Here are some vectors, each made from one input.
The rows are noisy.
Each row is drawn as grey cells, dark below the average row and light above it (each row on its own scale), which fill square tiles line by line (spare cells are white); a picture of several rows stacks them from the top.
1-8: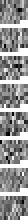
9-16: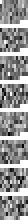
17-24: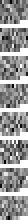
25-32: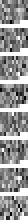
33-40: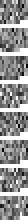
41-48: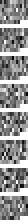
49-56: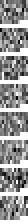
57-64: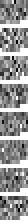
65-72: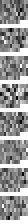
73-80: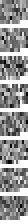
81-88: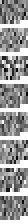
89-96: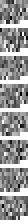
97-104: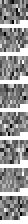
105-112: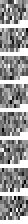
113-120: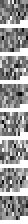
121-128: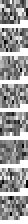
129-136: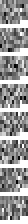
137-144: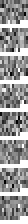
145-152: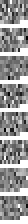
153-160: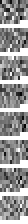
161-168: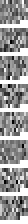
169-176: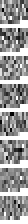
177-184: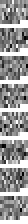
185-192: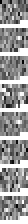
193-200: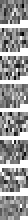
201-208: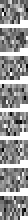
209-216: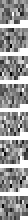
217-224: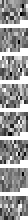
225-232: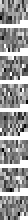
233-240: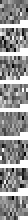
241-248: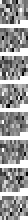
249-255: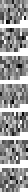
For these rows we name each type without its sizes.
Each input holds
a point on a line, together with either a fixed value, or four true/false values.
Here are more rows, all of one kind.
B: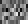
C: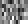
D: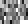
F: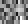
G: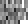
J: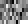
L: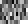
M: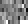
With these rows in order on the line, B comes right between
D and M.
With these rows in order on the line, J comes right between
C and G.
